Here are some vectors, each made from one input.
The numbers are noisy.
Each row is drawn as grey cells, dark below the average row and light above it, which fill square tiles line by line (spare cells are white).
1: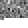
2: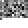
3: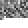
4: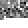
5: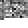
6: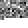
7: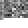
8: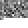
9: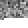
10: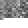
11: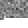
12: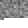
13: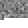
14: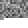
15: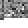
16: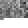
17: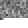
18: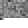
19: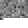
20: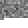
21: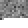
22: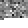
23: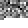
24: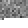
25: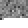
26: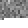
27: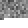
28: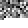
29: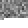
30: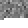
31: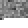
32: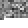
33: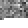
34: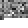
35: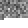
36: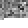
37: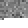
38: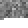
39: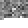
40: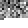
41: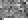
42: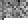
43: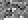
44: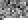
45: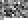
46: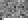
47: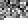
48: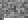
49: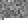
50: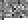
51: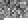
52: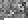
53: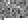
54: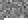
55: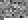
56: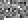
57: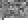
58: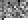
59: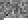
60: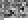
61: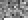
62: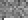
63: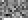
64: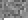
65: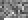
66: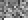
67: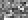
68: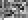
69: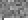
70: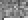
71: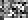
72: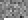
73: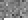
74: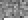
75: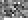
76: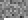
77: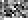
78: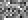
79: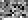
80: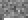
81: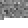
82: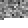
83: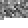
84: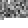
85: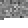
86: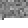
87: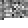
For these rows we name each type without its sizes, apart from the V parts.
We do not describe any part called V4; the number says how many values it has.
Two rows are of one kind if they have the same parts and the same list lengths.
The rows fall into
2 kinds.
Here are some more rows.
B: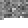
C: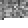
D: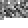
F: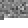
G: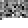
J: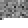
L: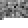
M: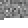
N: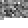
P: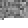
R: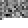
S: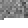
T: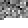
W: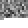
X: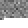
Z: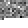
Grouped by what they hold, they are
B, D, F, G, J, L, N, R, S, T, X
C, M, P, W, Z

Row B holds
a label, a true/false value and a value of V4.
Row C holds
a label, a point on a line and a true/false value.
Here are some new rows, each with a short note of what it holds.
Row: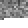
a label, a point on a line and a true/false value
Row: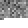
a label, a true/false value and a value of V4
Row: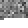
a label, a true/false value and a value of V4
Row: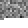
a label, a point on a line and a true/false value
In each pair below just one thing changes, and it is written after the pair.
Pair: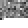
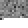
the label
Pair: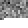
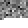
the label
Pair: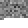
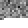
the true/false value
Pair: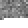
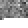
the label
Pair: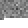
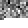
the value of V4
